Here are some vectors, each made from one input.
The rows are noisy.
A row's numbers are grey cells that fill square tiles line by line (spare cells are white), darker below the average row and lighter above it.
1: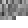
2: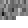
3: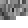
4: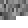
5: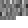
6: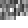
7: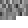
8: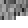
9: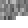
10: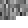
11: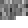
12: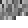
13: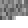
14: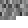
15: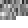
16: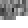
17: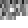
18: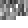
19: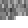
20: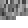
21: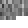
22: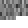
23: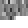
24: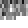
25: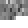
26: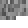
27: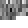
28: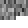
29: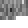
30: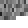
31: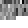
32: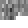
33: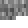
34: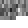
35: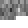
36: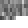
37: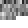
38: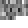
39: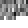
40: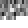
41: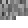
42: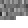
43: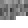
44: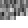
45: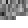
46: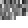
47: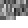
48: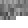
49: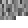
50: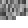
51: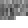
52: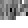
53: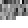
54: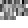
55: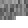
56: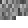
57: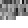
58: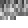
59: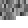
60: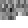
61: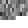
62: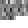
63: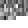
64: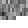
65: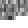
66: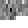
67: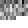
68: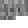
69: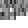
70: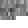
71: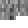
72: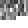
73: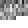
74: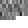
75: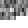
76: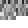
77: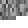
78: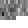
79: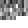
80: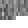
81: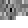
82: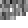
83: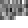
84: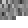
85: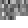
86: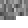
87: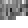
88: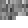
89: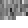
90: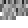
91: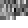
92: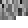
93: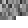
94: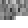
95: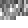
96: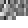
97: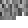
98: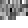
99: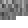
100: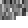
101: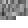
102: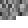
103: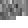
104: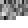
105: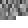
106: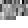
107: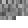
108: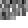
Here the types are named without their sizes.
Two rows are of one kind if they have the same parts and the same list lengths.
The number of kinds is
2.
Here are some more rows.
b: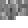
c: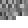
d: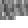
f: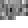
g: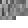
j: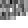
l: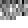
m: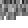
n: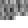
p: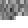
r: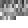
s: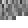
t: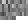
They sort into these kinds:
b, c, d, f, g, n, p, s, t
j, l, m, r

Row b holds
a point on each of two lines.
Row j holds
a point on a circle and a true/false value.
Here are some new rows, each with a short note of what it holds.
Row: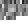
a point on a circle and a true/false value
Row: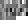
a point on each of two lines
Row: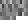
a point on each of two lines
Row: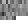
a point on each of two lines
